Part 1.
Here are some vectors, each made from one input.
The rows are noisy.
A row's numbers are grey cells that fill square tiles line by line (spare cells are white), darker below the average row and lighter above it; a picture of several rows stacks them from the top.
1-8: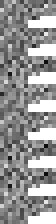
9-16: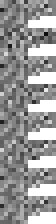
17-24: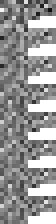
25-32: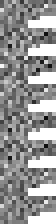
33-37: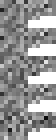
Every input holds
a true/false value, together with either a point on a 6-point circle, or a fixed value.
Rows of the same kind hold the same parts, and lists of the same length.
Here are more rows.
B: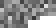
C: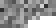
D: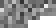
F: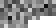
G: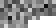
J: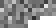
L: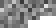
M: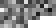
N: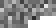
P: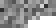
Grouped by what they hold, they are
B, C, D, J, L, N, P
F, G, M

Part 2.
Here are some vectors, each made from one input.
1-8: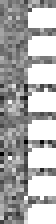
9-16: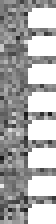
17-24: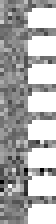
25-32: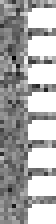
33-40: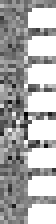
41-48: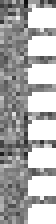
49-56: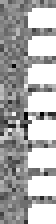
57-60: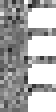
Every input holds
a node of each of two 8-node trees.
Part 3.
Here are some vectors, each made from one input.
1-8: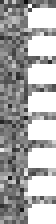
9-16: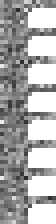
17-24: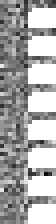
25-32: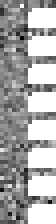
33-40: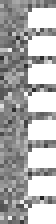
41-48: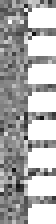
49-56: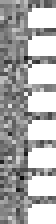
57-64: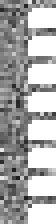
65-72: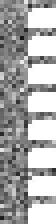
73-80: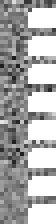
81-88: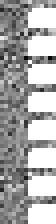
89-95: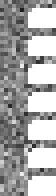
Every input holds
a node of each of two 9-node trees.
